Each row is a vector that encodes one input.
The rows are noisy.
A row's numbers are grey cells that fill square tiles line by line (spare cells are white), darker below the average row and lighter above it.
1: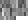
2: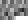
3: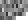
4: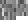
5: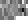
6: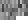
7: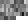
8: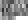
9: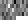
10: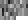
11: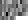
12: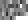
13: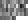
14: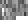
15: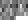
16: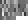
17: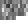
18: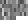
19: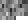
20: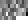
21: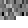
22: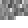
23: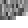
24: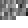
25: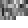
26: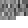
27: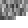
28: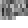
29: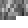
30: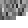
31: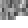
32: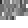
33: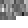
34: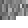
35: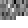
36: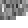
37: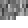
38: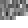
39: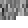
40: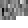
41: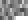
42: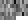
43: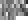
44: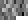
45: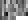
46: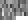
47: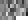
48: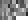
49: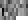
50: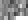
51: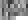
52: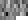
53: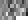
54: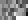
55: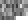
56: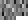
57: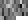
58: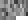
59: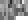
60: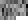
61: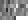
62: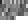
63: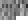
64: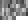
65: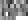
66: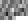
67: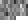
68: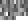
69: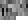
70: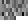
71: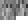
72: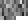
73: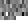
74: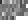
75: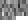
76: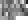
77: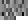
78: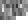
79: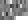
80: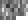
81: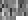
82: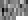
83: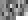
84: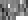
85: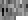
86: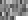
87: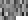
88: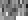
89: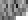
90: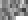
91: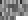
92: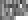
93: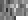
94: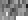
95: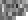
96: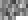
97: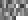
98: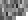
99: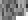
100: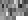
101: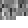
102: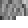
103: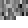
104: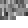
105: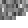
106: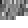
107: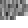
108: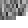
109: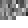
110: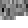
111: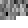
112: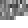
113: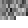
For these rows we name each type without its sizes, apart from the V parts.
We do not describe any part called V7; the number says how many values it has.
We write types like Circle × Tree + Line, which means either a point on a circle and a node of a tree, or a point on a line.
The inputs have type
Circle × Circle × V7.
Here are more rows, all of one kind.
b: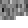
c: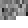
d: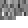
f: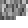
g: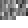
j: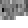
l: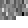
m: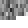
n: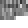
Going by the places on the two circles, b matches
c and j.
